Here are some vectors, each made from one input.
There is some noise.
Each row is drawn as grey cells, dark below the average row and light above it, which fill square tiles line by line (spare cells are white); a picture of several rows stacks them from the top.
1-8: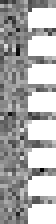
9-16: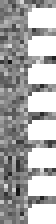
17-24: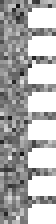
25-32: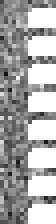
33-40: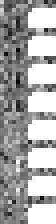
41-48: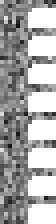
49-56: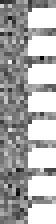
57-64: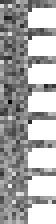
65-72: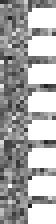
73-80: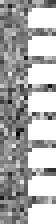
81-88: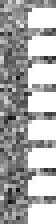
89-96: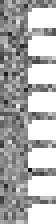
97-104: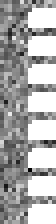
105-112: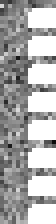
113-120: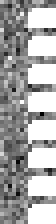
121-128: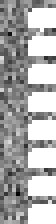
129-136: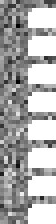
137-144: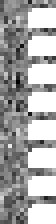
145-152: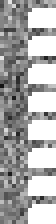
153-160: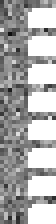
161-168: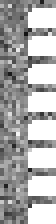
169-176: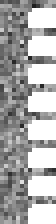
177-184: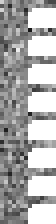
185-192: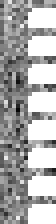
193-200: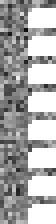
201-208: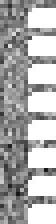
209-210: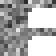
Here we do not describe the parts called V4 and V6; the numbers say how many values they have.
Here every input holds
a point on an 8-point circle, a true/false value and a value of V4, together with either a node of an 8-node tree, or a value of V6.
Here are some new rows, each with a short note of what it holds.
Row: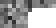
a point on an 8-point circle, a node of an 8-node tree, a true/false value and a value of V4
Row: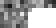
a point on an 8-point circle, a true/false value, a value of V4 and a value of V6
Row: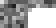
a point on an 8-point circle, a node of an 8-node tree, a true/false value and a value of V4
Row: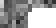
a point on an 8-point circle, a node of an 8-node tree, a true/false value and a value of V4
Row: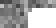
a point on an 8-point circle, a node of an 8-node tree, a true/false value and a value of V4
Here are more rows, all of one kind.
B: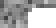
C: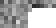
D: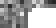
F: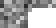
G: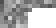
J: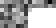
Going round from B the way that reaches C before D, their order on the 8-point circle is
B, J, G, C, D, F.
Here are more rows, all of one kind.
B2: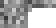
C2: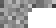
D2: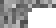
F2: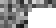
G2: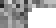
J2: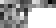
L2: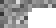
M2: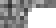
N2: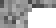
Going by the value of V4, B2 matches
C2, F2 and N2.
